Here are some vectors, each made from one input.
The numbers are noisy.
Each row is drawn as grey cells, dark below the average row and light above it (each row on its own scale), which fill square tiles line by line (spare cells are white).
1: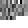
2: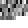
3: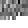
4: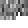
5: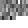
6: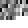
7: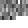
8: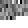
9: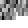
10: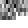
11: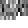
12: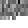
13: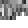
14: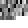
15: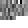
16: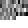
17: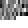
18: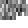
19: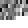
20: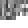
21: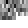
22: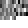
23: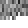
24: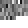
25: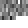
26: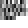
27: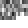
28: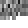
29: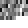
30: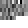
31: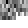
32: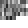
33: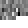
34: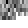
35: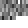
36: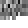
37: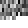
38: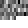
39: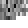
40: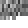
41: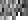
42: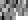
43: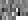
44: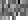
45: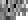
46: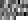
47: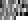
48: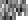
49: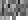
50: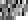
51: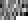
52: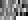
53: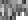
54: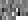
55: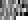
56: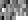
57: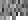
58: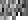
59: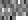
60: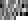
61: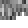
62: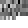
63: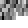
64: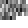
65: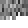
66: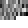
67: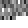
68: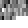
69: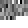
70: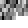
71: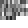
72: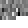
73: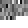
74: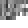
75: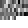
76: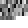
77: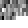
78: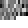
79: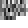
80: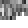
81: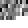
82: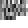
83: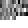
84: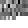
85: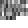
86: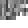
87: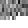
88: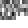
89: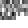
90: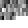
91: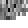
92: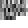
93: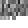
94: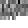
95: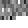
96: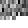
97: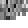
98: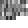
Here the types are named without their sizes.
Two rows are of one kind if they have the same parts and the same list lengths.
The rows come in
4 kinds.
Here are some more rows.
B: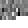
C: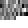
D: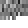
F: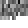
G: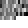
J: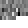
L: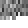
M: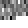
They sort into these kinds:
B, J
C, G
D, F, L
M

